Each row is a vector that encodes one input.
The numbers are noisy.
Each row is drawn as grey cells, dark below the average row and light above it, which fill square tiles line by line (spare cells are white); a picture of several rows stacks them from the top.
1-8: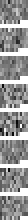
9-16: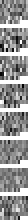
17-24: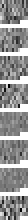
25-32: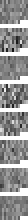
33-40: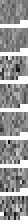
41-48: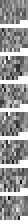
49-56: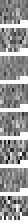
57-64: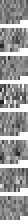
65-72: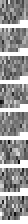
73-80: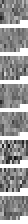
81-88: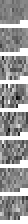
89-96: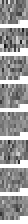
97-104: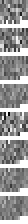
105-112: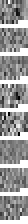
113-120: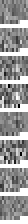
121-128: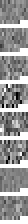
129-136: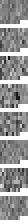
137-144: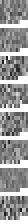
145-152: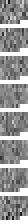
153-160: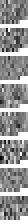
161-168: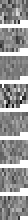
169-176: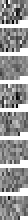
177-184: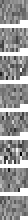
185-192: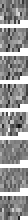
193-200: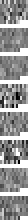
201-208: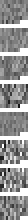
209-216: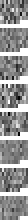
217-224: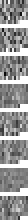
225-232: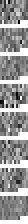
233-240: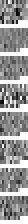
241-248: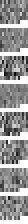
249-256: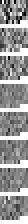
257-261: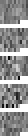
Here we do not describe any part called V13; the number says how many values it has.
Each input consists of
a point on a 5-point line and a true/false value, together with either a point on a 6-point line, or a value of V13.
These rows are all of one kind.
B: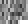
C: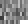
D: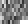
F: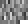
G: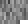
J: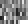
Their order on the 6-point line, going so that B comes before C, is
F, G, B, J, D, C.
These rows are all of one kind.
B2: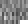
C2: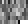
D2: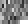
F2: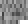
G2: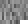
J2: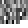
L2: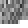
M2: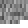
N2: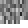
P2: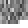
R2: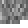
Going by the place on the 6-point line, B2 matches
D2, J2 and P2.
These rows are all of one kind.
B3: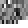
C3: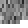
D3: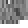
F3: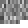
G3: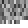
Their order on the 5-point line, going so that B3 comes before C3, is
B3, D3, G3, C3, F3.
